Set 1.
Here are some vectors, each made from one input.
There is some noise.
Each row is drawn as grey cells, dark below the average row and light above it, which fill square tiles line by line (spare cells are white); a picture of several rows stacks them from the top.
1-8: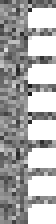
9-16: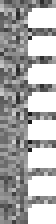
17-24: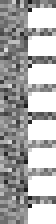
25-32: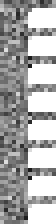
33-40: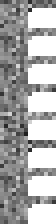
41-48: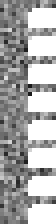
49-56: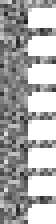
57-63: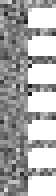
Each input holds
a point on a 7-point line.
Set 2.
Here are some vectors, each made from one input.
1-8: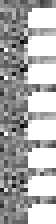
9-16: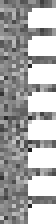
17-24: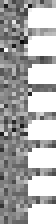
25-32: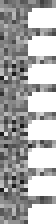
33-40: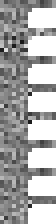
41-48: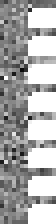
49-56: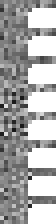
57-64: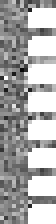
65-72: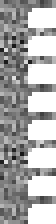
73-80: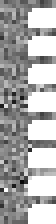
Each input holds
a point on an 8-point line.
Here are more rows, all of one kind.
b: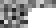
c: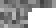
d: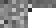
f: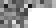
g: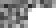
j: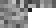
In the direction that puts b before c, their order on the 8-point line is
b, f, g, c, d, j.
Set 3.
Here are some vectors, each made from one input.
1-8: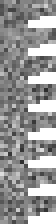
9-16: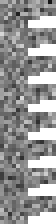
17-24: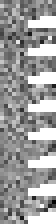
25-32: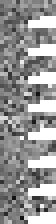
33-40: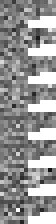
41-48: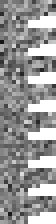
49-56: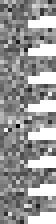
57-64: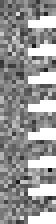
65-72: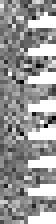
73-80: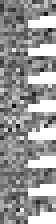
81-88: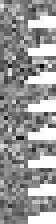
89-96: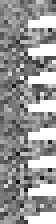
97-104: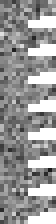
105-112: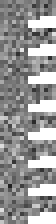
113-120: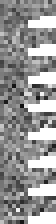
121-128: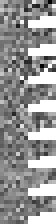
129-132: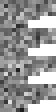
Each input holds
a point on a 6-point circle.
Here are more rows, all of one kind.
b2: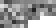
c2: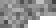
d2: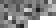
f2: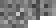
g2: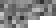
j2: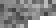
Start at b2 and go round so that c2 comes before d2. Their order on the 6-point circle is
b2, c2, j2, g2, f2, d2.
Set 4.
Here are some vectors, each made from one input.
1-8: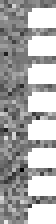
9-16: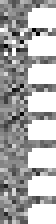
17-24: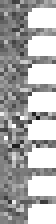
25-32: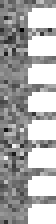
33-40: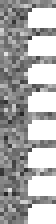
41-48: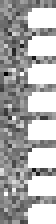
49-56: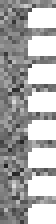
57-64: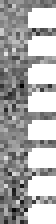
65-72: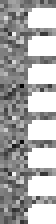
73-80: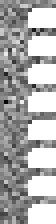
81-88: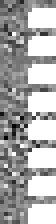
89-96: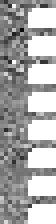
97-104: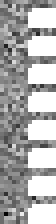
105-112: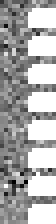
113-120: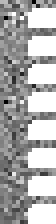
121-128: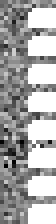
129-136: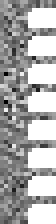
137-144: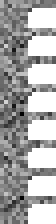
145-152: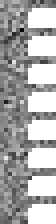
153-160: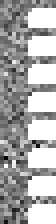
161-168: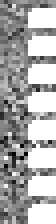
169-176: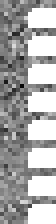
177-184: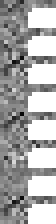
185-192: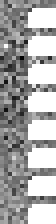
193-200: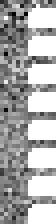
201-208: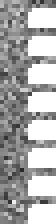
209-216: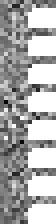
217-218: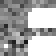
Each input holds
a node of a 12-node tree.
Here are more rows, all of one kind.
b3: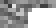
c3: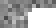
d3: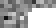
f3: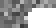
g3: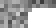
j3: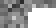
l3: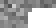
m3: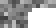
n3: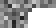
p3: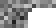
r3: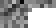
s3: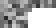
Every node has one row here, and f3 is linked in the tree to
m3 and s3.
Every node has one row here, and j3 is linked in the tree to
c3 and r3.
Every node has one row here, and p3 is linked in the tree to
n3.
